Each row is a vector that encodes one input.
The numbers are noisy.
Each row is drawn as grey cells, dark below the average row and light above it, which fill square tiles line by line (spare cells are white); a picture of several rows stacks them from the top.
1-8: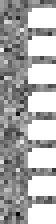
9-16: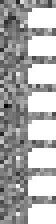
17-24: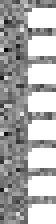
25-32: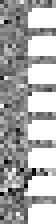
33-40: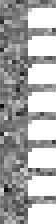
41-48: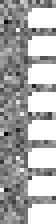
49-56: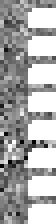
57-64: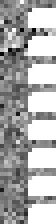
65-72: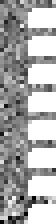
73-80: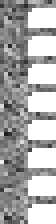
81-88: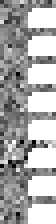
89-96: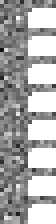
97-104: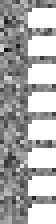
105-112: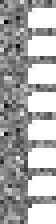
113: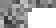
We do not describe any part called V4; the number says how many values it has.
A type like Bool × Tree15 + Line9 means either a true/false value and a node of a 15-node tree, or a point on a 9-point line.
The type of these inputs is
List2(Bool × V4).
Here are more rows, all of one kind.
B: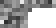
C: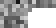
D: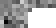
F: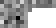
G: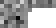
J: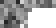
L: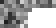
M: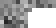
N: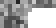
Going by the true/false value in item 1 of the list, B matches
F and G.
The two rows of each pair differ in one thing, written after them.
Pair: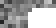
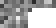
the true/false value in item 2 of the list
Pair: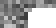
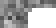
the value of V4 in item 1 of the list
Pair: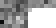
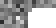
the true/false value in item 2 of the list
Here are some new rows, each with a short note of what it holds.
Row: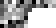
the empty list
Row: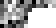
the empty list
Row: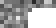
a list of two items
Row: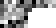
the empty list
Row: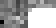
a list of two items
